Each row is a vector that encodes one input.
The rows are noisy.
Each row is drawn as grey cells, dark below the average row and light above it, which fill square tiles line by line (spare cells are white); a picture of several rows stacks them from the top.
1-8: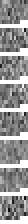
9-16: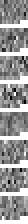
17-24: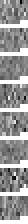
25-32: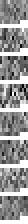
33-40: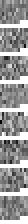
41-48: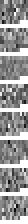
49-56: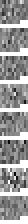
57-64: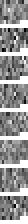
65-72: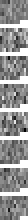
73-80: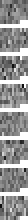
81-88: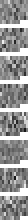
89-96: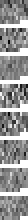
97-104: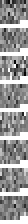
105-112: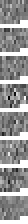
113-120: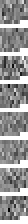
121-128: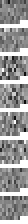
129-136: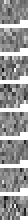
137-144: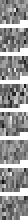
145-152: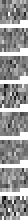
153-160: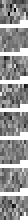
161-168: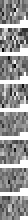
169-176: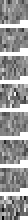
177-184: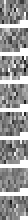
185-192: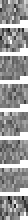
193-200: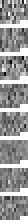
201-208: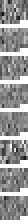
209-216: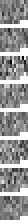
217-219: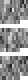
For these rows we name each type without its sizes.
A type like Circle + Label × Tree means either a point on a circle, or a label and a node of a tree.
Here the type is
(Line + Tree) × Tree.
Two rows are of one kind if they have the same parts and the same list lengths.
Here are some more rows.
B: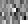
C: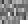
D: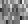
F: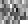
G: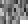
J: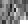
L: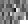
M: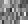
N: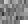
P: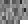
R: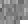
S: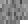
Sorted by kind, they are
B, C, P
D, F, G, J, L, M, N, R, S

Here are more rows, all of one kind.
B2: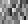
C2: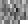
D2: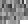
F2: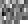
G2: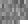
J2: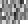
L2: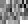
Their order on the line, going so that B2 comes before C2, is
G2, J2, B2, F2, D2, L2, C2.
